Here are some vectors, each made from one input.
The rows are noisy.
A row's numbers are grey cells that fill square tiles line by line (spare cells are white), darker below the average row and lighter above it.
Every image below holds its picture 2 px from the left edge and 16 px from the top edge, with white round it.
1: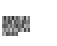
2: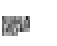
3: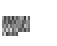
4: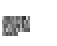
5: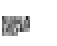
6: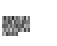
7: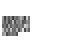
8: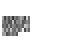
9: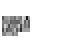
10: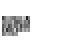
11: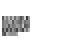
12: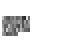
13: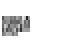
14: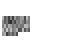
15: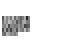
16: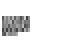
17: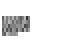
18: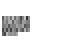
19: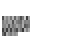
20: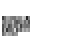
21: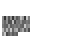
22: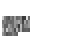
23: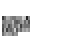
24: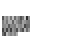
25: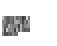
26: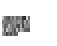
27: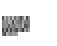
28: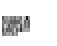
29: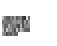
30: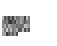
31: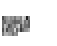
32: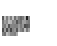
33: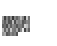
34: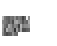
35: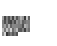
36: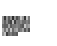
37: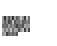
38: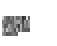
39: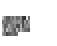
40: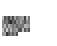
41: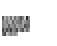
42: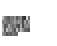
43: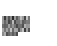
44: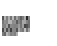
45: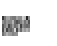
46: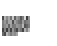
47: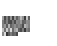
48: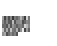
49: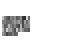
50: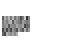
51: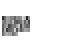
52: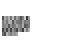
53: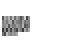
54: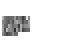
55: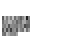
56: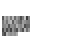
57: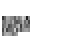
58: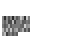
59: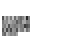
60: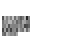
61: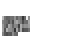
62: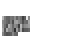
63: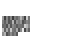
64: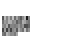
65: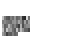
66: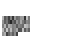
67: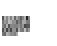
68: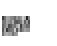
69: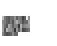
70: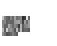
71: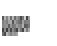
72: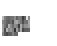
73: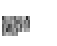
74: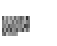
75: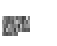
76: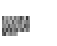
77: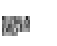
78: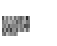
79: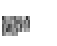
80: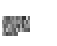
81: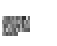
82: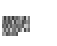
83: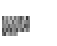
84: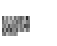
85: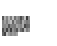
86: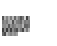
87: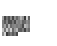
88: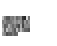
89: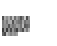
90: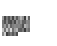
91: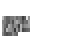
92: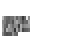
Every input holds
a true/false value, together with either a point on a 4-point line, or a point on a 5-point line.
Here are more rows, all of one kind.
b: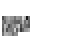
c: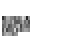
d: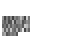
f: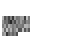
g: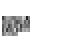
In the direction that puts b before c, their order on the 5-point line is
f, b, c, g, d.
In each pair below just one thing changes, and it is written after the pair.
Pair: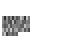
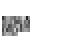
the true/false value
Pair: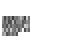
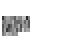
the true/false value
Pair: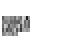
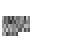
the true/false value
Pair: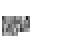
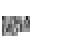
the place on the 5-point line
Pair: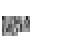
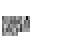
the place on the 5-point line
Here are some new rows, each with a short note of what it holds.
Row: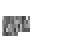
a point on a 4-point line and a true/false value
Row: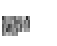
a point on a 5-point line and a true/false value
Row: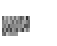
a point on a 4-point line and a true/false value
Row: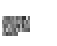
a point on a 4-point line and a true/false value
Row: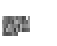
a point on a 4-point line and a true/false value
